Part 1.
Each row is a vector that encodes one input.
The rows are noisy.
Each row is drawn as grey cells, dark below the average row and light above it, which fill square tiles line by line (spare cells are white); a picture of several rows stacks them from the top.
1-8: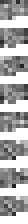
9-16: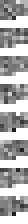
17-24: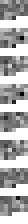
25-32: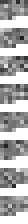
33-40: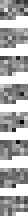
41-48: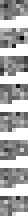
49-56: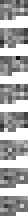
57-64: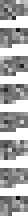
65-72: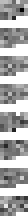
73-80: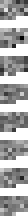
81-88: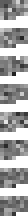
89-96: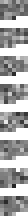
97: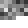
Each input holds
a point on a 3-point line and a point on a 5-point line.
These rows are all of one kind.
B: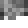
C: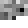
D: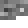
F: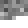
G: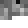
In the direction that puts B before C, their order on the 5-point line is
G, F, D, B, C.
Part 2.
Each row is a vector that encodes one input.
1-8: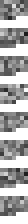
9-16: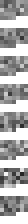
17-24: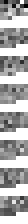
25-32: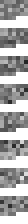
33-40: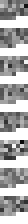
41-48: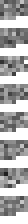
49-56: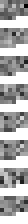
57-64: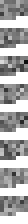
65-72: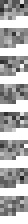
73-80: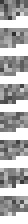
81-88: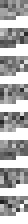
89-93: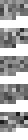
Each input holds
three true/false values.
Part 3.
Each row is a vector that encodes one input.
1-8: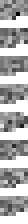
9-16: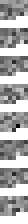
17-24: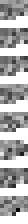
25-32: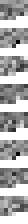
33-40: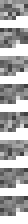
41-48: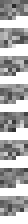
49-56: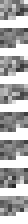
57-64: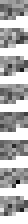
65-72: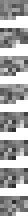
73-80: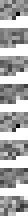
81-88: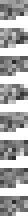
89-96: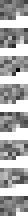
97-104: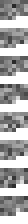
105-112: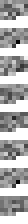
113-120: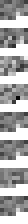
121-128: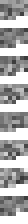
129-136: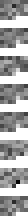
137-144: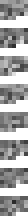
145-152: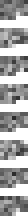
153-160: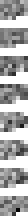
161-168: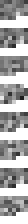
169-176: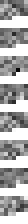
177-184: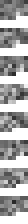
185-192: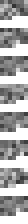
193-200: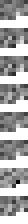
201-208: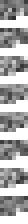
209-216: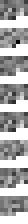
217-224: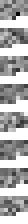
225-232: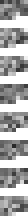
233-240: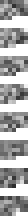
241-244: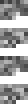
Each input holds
a point on a 3-point line and a point on a 5-point line.
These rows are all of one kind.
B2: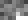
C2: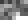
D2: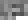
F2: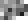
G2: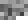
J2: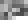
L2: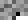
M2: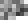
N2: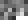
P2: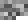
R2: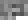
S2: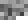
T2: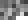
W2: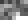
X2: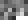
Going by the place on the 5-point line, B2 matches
C2, N2, W2 and X2.
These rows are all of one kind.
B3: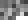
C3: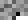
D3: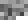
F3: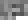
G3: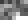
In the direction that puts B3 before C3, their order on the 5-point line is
G3, B3, F3, C3, D3.
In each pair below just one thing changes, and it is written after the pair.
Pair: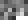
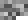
the place on the 5-point line
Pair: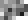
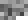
the place on the 3-point line
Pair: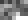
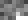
the place on the 3-point line
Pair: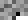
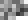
the place on the 3-point line
